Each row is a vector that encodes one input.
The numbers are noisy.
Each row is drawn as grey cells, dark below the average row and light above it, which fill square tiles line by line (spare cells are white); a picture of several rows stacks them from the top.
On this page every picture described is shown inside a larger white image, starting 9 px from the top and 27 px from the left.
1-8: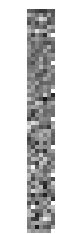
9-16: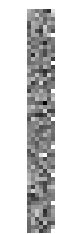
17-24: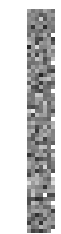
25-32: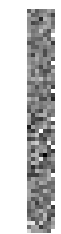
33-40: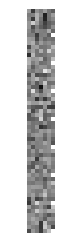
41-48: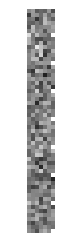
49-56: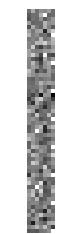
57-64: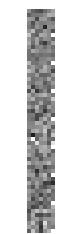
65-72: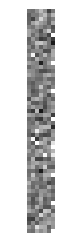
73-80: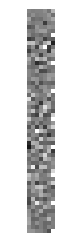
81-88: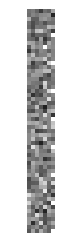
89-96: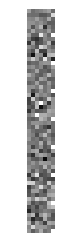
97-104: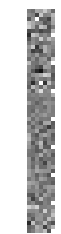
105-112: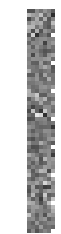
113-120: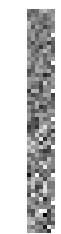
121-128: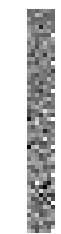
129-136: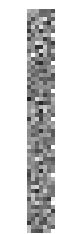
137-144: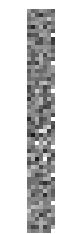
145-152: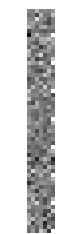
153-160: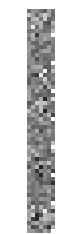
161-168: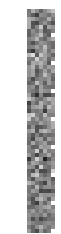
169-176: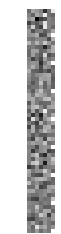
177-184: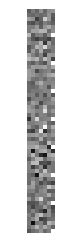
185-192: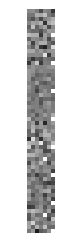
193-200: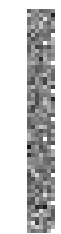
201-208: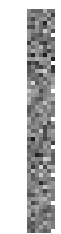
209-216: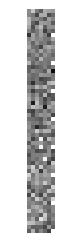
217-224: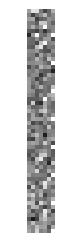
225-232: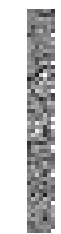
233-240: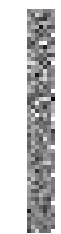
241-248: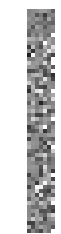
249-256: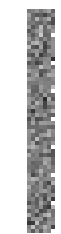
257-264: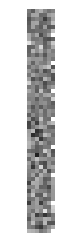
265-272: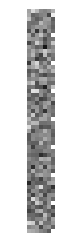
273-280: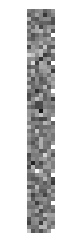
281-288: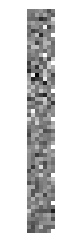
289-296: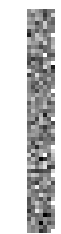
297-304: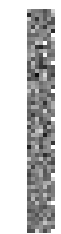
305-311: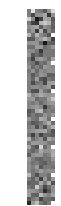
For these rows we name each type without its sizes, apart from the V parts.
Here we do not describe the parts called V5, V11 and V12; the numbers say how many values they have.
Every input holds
either a point on a circle and a value of V5, or a point on each of three lines and a value of V12, or two values of V11.
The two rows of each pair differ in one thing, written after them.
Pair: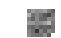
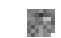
the value of V12
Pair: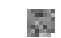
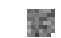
the value of V12
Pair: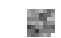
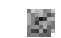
the place on one of the three lines
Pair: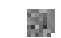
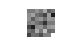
the place on one of the three lines
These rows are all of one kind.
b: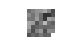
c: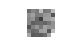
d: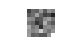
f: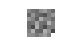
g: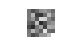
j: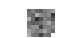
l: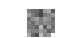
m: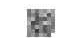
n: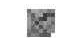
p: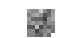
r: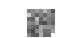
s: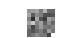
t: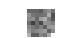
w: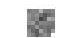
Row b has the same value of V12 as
c, n, p and s.
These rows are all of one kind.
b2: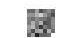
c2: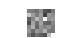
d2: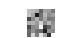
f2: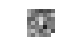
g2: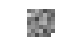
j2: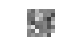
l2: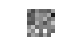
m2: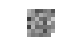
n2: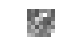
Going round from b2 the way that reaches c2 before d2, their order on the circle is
b2, n2, j2, l2, c2, f2, g2, d2, m2.
